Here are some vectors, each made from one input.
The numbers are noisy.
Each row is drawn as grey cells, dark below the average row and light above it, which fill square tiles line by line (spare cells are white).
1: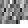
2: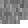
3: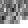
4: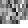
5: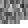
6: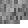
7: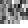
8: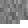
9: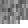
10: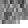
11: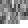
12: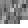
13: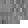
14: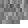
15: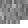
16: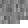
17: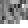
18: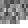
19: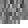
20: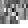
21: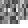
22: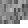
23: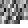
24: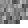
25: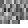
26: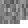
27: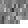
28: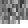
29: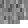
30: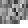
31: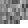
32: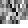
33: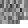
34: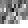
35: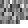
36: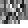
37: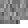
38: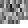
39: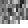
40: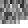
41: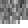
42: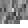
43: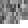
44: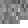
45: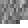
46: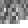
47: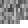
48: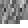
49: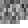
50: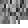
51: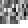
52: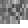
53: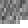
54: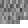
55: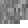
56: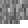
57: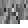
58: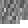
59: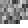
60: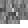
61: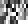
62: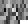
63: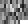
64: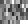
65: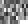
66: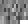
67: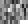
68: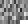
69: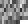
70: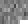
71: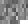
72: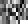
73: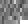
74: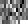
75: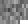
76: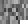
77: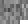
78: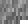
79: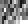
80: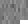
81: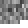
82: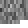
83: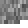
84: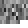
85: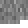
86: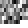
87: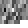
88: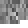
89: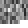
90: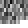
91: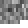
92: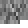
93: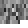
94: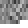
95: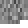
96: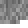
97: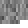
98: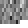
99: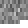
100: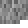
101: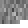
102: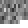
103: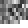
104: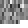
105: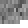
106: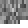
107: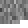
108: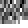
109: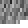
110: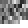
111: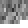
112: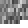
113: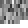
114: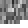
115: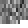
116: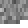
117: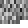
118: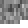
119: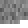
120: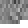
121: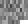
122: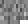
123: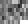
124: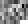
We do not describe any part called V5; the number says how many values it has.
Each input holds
a point on a 4-point line, together with a list of up to two items, each a true/false value and a value of V5.
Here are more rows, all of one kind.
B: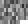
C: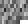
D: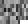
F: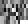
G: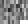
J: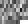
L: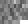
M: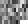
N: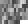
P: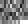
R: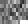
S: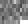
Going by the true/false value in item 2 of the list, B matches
L and R.
